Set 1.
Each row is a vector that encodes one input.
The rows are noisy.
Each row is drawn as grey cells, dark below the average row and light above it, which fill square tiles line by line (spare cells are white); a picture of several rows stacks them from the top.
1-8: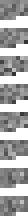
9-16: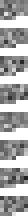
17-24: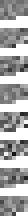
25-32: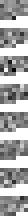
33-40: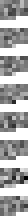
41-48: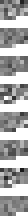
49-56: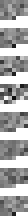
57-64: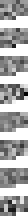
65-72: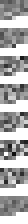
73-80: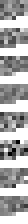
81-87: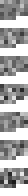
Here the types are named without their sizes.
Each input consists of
a point on a line.
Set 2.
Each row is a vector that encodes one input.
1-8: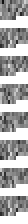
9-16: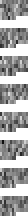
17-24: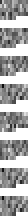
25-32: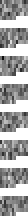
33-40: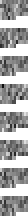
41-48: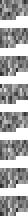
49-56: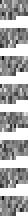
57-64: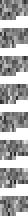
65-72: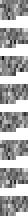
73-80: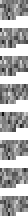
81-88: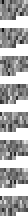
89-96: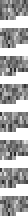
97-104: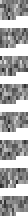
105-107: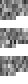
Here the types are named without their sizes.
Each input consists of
a point on a circle.
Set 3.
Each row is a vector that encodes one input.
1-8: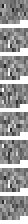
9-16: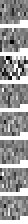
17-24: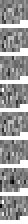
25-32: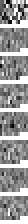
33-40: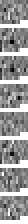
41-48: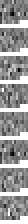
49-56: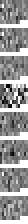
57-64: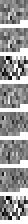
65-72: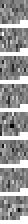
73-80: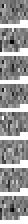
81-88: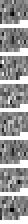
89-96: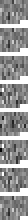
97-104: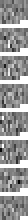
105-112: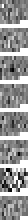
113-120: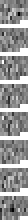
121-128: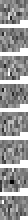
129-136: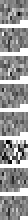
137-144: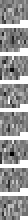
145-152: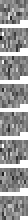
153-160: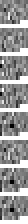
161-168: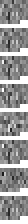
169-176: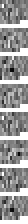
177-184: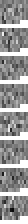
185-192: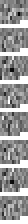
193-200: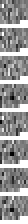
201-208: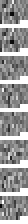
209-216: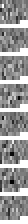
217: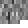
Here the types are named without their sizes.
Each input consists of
either a fixed value, or a node of a tree.
